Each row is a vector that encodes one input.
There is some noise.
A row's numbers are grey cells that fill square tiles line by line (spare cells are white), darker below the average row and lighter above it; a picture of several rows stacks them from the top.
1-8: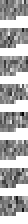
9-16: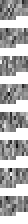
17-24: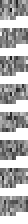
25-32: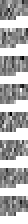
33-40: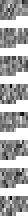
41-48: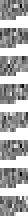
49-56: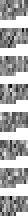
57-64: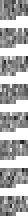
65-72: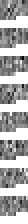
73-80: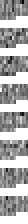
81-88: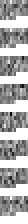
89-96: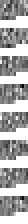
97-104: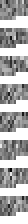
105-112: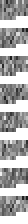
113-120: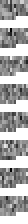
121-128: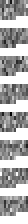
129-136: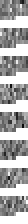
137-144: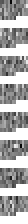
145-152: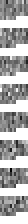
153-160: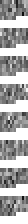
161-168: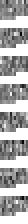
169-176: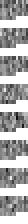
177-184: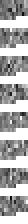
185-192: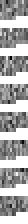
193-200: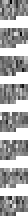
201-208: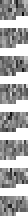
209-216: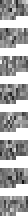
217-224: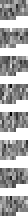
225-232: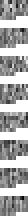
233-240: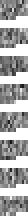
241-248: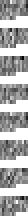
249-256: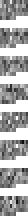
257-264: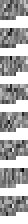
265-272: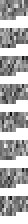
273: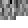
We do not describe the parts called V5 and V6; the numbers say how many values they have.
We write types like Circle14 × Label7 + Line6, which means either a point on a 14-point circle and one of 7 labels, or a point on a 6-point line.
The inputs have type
Circle10 × (Line8 + V5) + List2(Line9) × V6.
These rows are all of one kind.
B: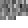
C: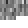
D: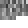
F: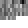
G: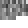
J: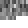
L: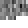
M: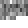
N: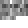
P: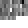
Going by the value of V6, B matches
D, G, J and L.
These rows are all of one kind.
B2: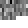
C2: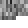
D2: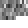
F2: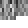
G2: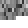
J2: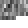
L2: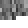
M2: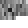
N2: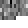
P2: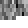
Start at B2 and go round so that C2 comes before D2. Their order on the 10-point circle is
B2, N2, C2, J2, D2, G2, M2, L2, P2, F2.
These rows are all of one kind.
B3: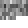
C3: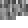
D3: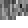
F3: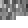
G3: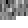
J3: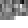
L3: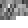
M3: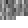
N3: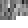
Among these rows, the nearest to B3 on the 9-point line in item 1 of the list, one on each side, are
M3 and N3.
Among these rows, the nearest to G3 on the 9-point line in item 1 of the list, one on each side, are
D3 and F3.
